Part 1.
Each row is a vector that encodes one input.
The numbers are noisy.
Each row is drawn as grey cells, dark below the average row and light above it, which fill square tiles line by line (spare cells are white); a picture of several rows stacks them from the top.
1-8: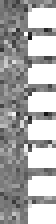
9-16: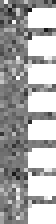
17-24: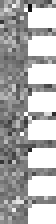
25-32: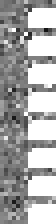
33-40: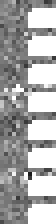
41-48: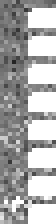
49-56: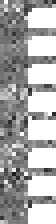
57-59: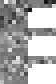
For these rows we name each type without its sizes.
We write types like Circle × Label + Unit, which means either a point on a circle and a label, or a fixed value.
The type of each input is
Bool × Line.
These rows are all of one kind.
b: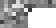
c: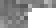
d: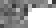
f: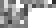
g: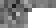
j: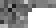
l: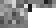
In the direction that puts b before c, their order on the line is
j, b, g, c, l, f, d.
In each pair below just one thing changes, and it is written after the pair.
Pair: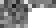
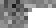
the true/false value
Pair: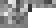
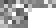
the place on the line
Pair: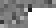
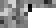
the true/false value
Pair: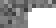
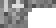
the true/false value
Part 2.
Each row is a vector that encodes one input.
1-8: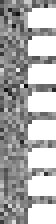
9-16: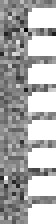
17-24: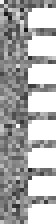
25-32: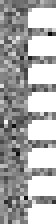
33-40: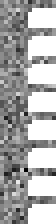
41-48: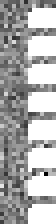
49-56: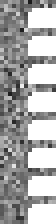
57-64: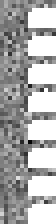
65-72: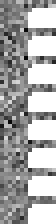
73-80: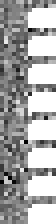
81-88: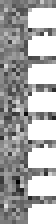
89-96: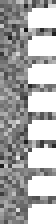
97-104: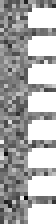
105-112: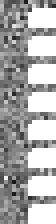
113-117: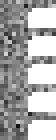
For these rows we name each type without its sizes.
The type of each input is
Circle + Label.
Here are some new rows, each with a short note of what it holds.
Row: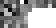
a label
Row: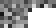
a label
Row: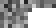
a label
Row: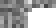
a point on a circle
